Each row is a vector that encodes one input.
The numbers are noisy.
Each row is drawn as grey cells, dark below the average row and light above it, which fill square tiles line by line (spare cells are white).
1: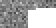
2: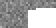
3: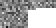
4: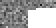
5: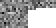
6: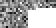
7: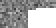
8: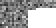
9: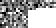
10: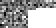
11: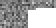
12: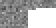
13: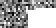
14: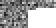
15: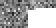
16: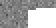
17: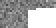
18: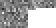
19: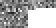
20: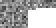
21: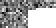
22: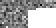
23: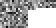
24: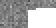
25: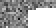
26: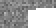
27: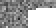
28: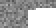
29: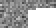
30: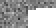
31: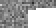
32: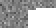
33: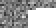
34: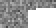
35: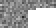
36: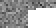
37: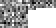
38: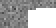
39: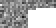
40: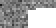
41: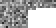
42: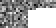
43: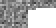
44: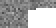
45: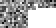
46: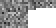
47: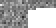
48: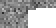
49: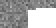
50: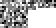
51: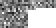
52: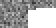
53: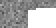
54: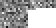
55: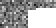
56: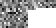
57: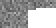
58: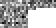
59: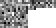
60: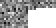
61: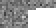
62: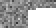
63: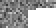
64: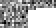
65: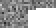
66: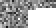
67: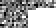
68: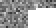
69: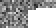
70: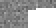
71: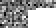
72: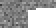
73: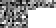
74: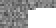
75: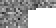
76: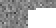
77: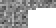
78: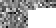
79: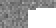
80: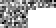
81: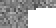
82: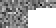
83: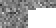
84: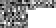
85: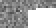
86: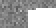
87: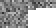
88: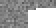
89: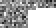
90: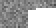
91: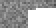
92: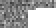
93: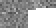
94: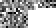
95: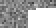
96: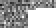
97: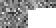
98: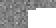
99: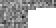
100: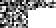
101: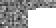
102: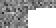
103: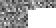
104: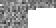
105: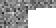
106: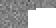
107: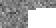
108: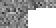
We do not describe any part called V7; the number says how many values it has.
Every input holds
a value of V7, together with either one of 5 labels, or a point on a 6-point line.
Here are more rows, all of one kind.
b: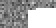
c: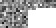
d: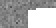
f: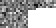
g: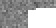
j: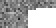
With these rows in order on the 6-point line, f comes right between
d and g.
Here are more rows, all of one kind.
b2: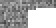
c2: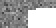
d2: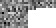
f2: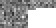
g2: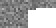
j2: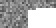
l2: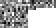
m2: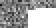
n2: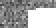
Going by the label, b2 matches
d2 and f2.
